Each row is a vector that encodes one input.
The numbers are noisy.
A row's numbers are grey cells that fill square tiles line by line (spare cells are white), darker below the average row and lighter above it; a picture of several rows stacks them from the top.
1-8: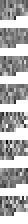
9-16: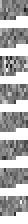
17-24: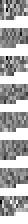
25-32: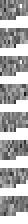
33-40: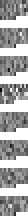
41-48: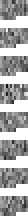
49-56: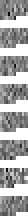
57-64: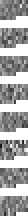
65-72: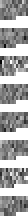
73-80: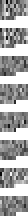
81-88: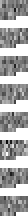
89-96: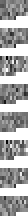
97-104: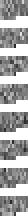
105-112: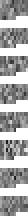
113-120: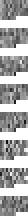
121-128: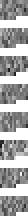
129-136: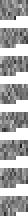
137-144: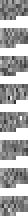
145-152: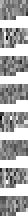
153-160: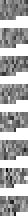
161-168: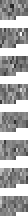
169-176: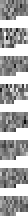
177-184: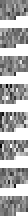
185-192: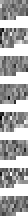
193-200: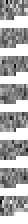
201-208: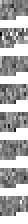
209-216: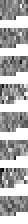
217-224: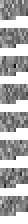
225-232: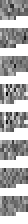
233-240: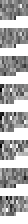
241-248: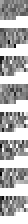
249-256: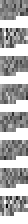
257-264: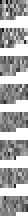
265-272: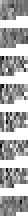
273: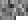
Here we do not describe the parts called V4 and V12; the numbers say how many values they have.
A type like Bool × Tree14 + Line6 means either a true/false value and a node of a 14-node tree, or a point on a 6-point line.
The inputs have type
Line13 + (Tree13 + V12) × V4.
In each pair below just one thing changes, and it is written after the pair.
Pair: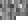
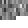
the value of V12
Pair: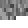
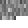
the value of V12
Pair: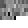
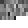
the value of V12
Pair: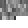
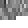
the value of V12
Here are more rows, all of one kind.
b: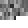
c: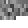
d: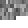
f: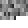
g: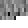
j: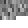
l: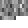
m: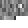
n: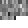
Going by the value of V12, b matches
c, f and g.
